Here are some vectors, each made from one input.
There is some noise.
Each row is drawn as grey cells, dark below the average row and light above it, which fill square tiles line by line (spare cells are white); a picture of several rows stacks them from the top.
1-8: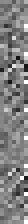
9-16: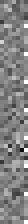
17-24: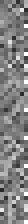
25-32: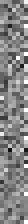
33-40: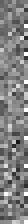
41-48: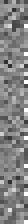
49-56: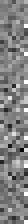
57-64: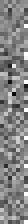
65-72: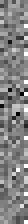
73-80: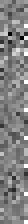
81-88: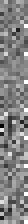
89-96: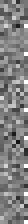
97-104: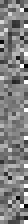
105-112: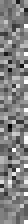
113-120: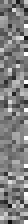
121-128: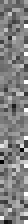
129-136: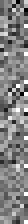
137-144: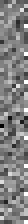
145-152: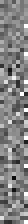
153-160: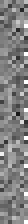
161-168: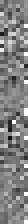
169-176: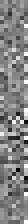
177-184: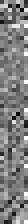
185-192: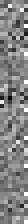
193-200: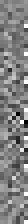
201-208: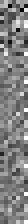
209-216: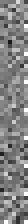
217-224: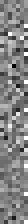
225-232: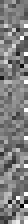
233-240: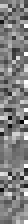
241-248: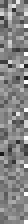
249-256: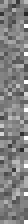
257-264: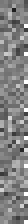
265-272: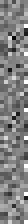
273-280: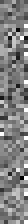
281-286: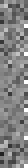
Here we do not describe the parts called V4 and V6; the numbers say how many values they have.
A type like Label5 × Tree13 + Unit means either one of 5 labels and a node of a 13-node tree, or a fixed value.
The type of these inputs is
Bool × Bool × Bool × Bool + Line8 + (Line11 + V4) × V6.
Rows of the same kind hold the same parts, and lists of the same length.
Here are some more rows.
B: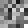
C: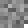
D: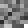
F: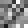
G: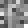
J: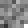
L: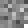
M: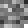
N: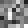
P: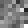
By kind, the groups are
B, C, L
D
F, G, J
M, N, P

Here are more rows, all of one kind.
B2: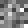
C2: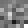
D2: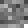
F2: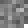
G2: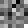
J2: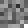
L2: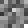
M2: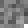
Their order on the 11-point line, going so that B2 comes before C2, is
M2, B2, C2, G2, D2, L2, F2, J2.
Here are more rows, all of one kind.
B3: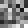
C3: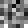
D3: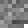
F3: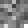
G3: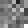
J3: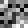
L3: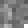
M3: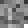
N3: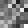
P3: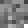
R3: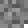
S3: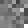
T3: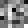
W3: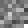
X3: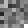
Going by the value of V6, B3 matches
F3, G3, J3 and W3.
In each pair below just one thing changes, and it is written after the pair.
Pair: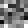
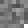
the place on the 11-point line
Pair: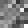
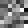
the value of V6
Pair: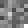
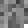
the value of V6
